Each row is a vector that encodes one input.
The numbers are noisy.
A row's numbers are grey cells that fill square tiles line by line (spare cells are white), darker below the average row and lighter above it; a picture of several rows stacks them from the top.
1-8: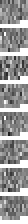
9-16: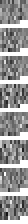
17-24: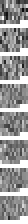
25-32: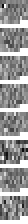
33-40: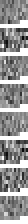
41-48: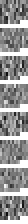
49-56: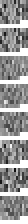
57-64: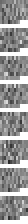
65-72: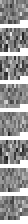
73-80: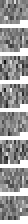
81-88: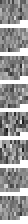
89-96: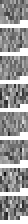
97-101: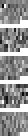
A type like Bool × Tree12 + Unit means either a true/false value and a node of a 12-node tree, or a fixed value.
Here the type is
(Bool × Bool × Bool + Unit) × Line5 + List2(Line4).
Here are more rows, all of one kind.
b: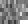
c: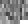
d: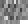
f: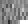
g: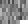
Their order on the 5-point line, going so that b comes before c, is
b, f, g, d, c.
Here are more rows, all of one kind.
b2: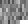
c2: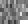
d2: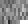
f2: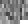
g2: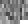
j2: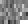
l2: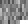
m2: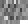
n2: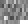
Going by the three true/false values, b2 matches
d2, j2 and l2.
